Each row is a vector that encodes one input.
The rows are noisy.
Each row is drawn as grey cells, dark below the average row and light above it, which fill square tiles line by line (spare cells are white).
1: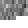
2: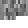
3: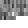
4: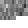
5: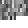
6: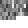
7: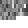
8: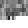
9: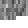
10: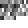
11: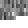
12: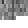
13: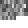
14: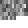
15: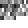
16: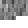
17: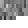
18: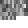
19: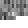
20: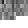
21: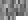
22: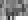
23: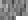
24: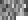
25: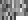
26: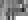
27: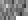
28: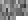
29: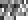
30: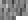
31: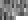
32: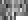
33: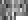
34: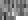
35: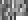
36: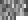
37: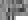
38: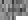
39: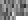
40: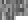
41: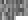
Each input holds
a list of up to two points on a 5-point line.
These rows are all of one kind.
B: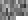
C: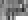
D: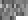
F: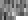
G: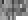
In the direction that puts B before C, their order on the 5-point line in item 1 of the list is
F, B, D, G, C.
